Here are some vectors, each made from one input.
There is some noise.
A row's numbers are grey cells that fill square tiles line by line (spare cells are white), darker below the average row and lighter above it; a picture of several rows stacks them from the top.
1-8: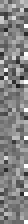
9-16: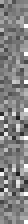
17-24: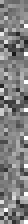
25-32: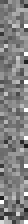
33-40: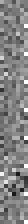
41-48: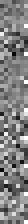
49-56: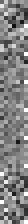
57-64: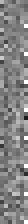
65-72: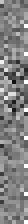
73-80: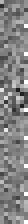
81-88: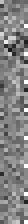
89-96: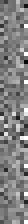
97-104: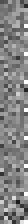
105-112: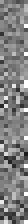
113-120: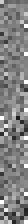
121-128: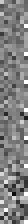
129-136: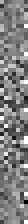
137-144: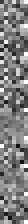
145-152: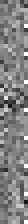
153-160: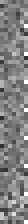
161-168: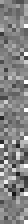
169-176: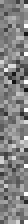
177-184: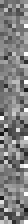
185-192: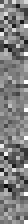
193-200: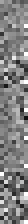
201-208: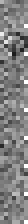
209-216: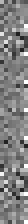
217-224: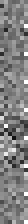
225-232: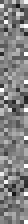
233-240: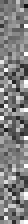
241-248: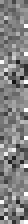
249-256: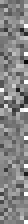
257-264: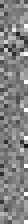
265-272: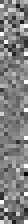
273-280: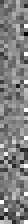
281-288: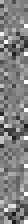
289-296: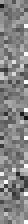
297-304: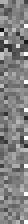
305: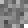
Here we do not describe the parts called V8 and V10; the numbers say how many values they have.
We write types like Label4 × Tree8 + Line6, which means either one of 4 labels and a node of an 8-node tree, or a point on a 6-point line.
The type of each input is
Line6 × V8 + List2(Line7 × V10).
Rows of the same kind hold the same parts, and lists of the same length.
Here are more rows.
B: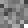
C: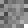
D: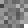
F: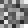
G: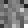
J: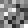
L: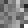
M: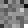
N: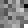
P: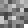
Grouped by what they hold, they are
B, C, D
F, J
G, L, M, N
P

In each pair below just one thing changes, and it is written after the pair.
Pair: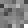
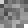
the value of V10 in item 1 of the list
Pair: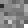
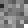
the place on the 7-point line in item 2 of the list
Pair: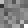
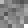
the value of V10 in item 1 of the list
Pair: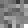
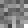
the value of V10 in item 2 of the list
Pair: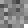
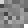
the value of V10 in item 1 of the list
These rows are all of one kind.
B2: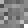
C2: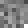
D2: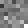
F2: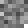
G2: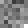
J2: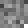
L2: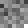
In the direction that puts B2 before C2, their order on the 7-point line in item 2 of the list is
G2, D2, B2, L2, F2, J2, C2.
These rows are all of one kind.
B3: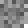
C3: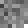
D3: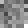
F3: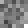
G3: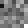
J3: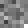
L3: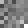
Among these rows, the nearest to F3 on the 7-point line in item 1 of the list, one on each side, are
B3 and J3.
